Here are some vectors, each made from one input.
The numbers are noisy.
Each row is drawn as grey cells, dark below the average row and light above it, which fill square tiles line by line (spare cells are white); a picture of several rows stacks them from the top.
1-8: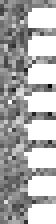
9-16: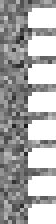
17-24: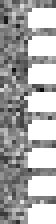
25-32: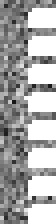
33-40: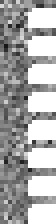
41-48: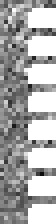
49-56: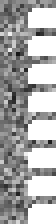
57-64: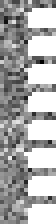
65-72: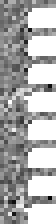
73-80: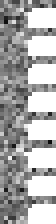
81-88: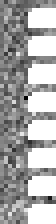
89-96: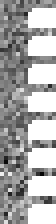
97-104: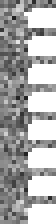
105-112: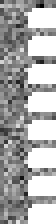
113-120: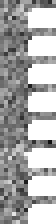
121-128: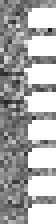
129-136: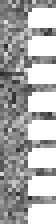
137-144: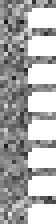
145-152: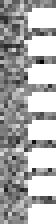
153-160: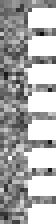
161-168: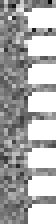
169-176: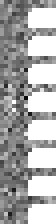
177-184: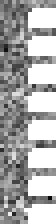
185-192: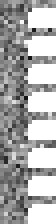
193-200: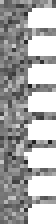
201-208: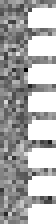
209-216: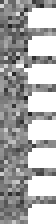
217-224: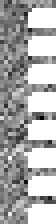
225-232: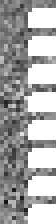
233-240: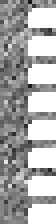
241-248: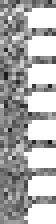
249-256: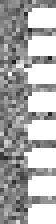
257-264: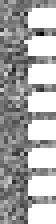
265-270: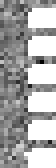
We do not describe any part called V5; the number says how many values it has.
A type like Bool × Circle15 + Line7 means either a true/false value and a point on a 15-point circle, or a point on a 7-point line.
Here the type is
Bool × Circle8 + (Circle9 + V5) × Circle11 × Tree10 + Tree11.
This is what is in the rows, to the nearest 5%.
About 15% of them hold a point on an 8-point circle and a true/false value. About 60% of them hold a point on an 11-point circle and a node of a 10-node tree, together with either a point on a 9-point circle, or a value of V5. The rest hold a node of an 11-node tree.
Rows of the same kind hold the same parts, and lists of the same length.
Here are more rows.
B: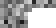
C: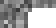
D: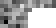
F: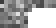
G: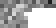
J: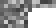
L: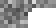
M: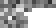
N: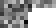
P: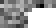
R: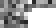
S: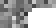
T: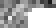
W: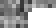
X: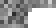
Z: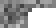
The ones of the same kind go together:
B, G, M, R, T
C, J, N, W
D, F, P
L, S, X, Z

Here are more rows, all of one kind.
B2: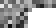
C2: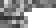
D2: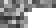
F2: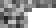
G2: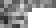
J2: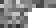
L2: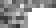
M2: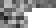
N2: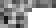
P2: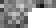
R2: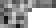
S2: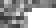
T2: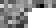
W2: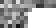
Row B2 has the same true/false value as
J2, P2, T2 and W2.
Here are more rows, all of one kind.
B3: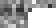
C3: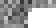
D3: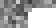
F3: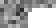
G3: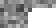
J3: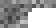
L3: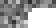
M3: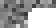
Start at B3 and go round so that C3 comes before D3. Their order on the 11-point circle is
B3, J3, G3, F3, C3, D3, L3, M3.
